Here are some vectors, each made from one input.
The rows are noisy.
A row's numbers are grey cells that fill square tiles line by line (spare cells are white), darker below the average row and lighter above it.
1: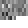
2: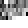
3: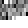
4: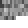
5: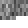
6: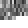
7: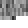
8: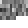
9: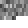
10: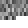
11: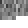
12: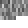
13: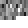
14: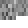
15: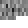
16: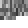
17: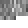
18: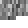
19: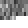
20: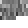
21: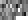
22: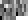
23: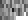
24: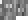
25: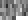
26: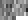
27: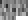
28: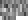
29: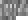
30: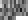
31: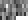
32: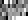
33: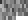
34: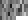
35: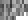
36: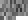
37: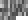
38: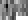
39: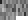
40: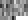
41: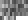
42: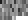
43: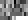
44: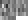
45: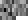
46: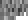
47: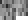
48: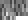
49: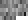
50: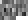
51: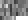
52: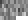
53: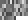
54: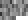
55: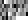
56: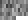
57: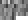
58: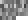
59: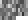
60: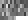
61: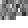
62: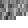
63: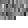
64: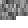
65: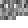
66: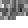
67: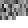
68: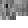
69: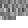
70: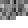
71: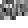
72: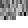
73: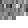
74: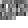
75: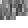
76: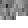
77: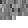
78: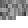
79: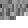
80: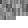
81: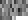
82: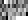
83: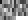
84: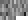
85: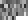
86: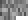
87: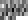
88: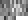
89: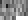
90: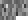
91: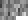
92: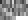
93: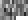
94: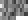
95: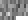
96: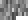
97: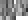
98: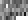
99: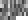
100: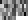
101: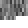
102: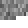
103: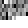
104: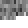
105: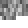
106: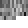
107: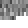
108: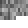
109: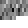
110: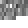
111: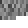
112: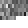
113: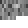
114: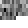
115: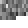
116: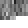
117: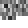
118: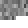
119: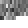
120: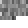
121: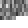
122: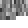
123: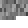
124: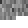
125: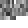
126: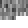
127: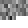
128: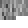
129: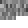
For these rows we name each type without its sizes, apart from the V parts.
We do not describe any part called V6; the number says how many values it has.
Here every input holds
a list of items, each a point on a line and a value of V6.
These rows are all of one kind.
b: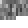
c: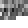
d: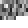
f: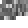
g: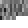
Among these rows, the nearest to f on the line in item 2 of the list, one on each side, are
b and g.
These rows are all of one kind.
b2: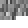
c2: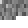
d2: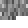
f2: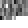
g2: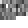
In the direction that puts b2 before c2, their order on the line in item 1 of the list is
f2, b2, d2, c2, g2.
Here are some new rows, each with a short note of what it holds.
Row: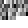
the empty list
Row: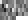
a list of two items
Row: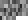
a list of two items
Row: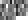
a list of two items
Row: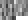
a list of one item
